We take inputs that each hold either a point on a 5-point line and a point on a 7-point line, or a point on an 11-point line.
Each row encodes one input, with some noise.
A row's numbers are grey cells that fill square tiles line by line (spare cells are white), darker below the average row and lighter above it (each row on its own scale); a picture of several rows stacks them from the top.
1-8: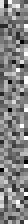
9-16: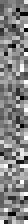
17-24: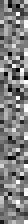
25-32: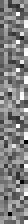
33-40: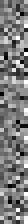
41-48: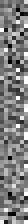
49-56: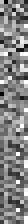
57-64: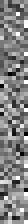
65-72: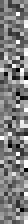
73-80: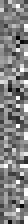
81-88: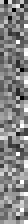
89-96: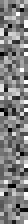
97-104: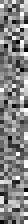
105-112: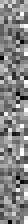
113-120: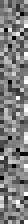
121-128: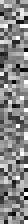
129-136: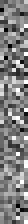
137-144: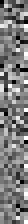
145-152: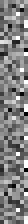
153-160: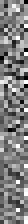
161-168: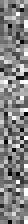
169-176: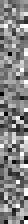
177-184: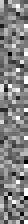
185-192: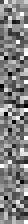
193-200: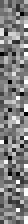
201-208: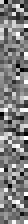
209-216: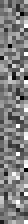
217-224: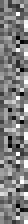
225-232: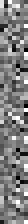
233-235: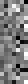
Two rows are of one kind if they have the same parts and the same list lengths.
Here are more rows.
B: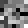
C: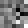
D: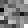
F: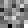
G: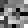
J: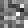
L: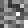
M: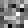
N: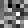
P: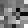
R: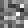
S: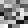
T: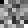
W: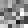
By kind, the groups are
B, C, D, F, G, J, L, M, N, P, R
S, T, W

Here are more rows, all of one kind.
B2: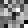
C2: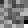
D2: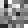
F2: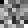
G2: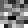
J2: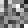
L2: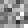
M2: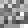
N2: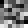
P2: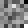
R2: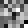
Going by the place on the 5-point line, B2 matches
J2, L2 and R2.
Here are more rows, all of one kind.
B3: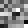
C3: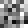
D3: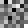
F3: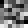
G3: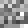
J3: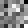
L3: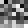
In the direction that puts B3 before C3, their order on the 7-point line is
L3, D3, J3, B3, F3, C3, G3.
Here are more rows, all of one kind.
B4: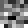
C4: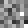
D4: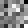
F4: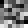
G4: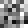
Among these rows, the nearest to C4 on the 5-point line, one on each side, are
B4 and D4.
